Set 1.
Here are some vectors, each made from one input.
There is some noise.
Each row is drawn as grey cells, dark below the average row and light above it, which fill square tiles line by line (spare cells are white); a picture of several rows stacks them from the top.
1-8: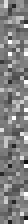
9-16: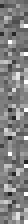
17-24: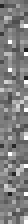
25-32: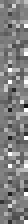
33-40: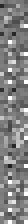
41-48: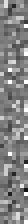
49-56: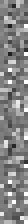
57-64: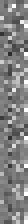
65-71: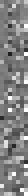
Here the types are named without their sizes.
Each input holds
four true/false values.
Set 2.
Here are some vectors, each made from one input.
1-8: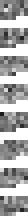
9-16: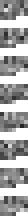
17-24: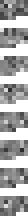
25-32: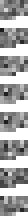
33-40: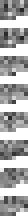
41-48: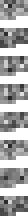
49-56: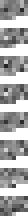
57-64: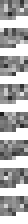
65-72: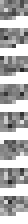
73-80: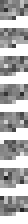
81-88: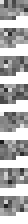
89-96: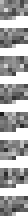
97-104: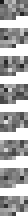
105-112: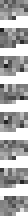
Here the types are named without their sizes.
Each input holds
four true/false values.
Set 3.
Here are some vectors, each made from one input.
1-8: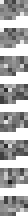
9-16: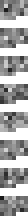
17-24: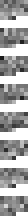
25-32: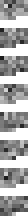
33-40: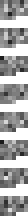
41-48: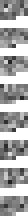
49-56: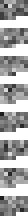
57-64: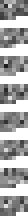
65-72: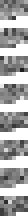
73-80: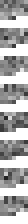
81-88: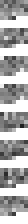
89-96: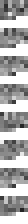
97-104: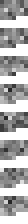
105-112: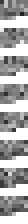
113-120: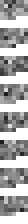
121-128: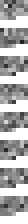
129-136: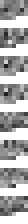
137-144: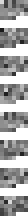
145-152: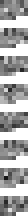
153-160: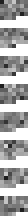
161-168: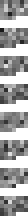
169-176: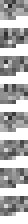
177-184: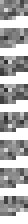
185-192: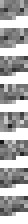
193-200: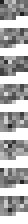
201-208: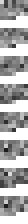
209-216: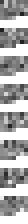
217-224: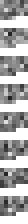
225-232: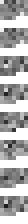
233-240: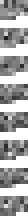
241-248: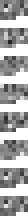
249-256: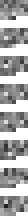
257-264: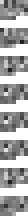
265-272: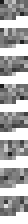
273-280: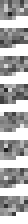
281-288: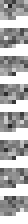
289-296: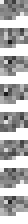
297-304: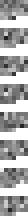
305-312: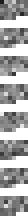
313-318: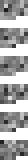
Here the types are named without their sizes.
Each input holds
four true/false values.
